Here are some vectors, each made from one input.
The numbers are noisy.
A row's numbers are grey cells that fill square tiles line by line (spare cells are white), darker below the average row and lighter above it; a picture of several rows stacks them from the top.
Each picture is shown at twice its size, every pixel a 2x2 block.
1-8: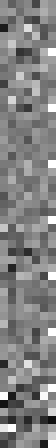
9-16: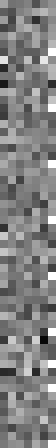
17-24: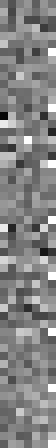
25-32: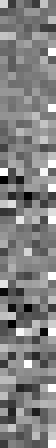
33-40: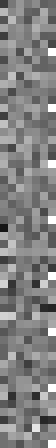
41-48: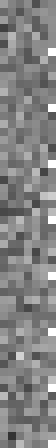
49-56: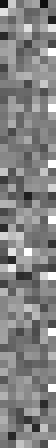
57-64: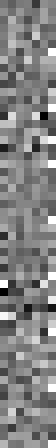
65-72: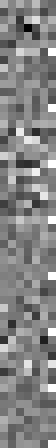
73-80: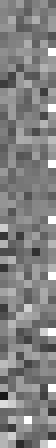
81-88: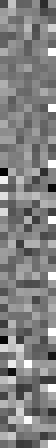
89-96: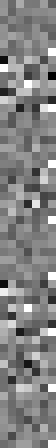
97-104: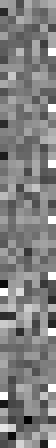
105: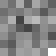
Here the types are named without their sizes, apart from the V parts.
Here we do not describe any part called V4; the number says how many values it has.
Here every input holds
either a point on a circle, or a point on a line, a true/false value and a value of V4.
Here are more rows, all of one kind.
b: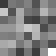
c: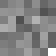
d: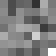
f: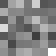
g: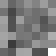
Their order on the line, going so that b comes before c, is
g, d, b, f, c.
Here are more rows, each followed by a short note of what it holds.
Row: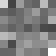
a point on a line, a true/false value and a value of V4
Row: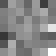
a point on a circle
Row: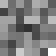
a point on a line, a true/false value and a value of V4
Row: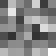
a point on a circle
